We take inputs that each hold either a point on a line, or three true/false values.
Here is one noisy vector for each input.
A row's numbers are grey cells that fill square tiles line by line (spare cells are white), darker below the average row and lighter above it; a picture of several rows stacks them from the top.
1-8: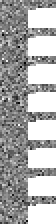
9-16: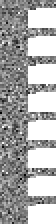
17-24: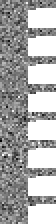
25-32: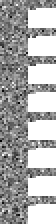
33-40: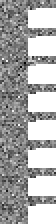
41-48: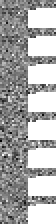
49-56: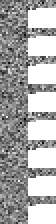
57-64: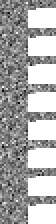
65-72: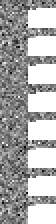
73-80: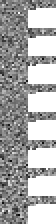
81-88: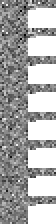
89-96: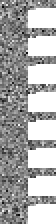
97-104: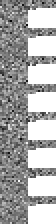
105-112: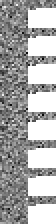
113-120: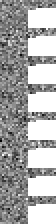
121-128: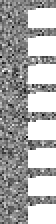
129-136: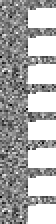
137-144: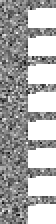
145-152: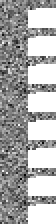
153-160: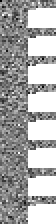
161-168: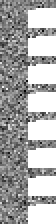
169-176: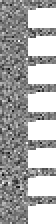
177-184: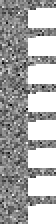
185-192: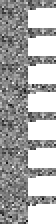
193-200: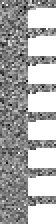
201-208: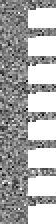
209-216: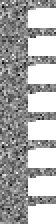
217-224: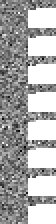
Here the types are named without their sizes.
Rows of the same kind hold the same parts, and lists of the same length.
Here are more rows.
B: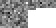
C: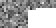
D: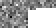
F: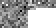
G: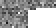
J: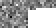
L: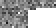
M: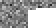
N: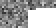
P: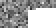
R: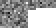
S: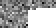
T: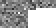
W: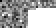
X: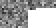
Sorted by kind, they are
B, C, D, G, J, L, M, N, P, R, T, X
F, S, W

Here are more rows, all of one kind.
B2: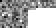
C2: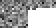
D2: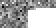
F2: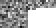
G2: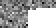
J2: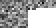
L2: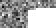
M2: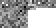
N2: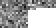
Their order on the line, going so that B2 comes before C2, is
B2, L2, D2, M2, N2, G2, C2, J2, F2.
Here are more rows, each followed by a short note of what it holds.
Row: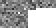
three true/false values
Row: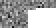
three true/false values
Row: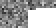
three true/false values
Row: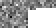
three true/false values
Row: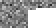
three true/false values
